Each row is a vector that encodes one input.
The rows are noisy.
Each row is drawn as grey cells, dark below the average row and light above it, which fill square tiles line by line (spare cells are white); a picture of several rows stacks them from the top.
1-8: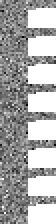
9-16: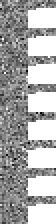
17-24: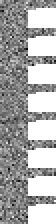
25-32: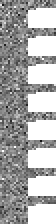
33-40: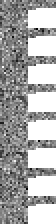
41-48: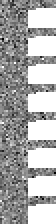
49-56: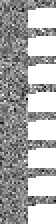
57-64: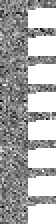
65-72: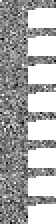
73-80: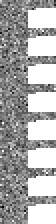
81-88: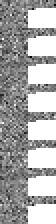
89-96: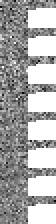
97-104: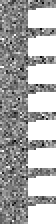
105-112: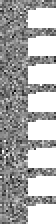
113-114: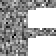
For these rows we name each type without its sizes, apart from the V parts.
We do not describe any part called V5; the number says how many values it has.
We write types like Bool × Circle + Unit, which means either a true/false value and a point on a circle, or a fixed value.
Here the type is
(Bool × Bool × Bool × Bool + V5) × Line.
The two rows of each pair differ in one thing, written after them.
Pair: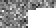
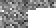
the place on the line
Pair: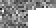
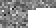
the place on the line
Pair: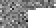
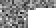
one of the four true/false values
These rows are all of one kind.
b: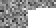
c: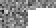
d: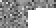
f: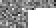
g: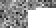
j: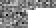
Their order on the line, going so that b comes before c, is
f, d, b, g, c, j.
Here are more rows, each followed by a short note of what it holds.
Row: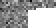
a point on a line and four true/false values
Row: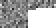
a point on a line and four true/false values
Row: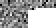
a point on a line and a value of V5
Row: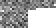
a point on a line and four true/false values
